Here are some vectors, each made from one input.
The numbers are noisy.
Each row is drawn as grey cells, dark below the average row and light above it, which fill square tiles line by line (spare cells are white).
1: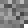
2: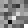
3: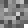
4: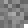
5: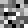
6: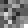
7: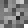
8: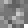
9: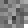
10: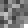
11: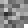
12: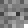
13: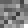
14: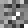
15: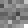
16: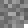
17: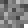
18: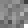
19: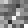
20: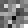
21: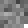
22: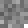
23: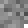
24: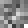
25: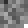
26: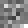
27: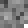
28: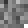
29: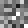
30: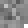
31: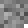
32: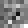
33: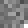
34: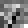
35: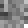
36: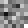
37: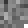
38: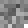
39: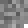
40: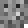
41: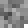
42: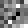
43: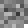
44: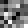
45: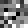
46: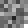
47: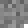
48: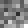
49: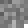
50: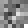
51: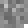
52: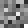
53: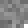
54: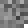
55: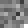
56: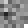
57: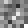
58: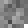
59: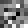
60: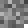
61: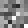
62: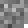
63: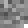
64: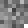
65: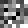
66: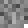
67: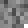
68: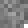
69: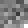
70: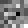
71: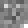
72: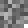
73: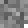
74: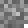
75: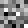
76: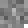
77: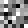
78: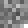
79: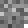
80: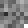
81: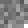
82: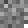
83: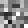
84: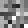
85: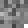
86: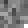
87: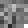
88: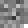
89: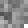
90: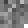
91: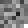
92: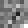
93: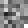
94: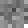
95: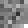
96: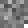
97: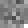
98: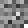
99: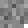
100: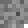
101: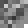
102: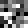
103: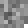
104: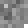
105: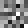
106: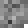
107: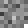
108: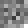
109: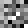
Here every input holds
a true/false value, together with either a point on a 5-point line, or a point on an 8-point line.
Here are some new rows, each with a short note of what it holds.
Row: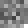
a point on a 5-point line and a true/false value
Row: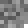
a point on an 8-point line and a true/false value
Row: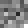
a point on an 8-point line and a true/false value
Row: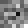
a point on an 8-point line and a true/false value
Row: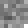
a point on a 5-point line and a true/false value
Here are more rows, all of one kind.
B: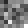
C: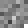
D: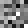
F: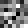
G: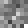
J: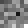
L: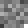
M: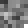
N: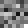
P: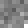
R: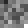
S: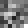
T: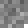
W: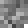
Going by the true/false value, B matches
D, M, R and S.
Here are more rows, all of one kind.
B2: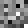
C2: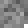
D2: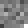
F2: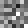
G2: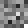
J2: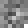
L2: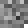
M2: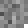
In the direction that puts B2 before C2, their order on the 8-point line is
B2, M2, G2, D2, J2, F2, C2, L2.
